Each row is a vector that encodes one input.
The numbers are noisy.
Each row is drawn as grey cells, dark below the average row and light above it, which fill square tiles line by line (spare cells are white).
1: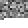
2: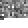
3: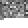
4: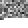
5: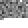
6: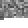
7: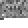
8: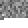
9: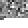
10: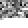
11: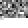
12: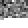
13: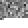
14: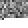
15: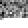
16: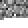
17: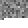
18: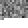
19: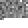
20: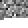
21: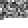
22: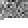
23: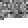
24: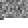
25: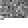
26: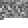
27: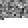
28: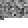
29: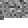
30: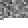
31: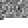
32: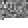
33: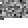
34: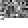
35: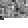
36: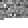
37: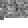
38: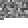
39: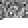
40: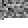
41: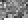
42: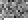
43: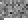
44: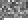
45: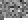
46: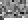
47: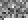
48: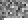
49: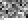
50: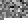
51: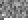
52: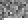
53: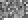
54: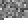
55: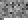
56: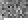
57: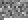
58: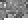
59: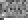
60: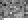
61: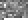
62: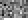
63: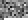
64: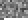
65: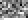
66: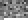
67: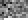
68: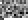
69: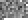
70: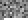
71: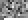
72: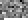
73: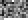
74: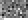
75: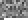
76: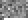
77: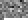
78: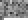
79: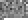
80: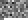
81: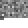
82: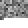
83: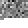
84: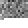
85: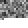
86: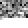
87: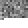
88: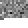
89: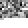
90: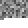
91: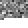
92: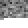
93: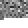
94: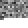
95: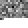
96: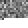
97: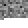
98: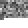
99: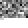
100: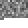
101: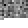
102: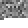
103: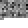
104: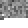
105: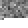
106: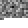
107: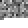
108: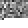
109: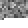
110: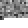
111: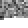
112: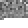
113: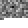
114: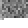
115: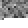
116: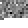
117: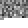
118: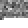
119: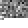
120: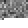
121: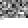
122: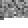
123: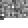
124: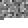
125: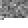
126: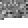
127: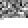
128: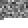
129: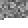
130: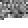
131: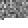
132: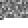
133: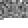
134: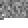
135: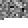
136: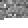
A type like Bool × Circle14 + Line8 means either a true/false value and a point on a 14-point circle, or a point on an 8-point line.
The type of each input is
Circle18 + Unit.
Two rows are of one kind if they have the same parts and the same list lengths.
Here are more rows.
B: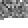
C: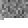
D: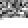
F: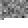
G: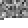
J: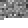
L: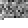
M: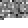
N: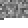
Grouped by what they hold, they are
B, C, F, G, J, L, M, N
D

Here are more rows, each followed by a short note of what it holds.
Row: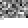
a fixed value
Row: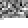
a fixed value
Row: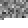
a point on an 18-point circle
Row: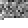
a point on an 18-point circle
